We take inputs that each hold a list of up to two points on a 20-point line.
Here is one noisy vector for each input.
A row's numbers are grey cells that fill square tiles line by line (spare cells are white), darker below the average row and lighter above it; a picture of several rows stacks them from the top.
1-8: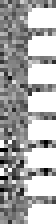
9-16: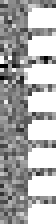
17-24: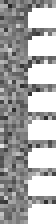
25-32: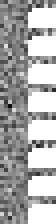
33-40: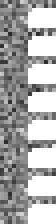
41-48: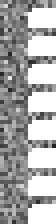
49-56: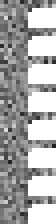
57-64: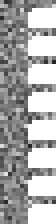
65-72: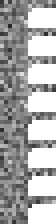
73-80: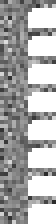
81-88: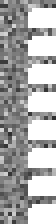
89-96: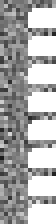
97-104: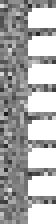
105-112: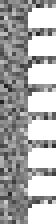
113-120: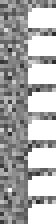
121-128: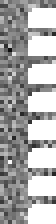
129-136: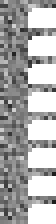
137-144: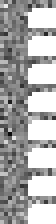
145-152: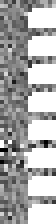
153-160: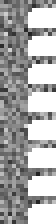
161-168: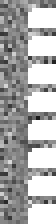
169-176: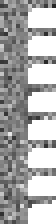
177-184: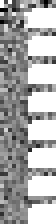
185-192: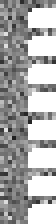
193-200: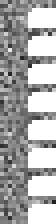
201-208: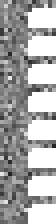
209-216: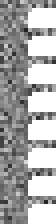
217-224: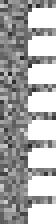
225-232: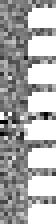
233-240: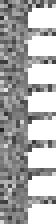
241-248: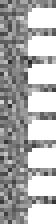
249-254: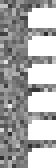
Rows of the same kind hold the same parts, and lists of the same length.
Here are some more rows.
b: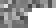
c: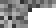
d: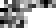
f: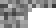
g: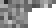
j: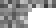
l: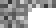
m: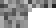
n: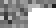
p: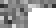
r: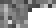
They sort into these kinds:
b, c, g, r
d
f, j, l, m, n, p

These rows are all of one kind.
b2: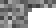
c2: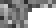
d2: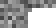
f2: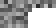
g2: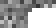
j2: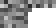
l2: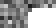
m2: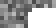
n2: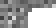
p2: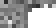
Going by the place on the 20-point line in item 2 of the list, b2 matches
f2 and j2.
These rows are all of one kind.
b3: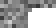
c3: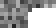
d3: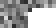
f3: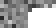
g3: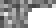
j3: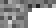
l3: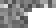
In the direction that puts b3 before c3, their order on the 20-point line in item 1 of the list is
g3, f3, b3, j3, c3, d3, l3.
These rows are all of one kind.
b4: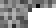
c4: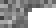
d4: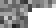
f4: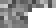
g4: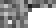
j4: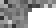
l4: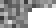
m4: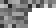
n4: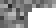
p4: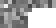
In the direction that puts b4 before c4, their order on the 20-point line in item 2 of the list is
g4, b4, p4, d4, n4, c4, m4, j4, f4, l4.
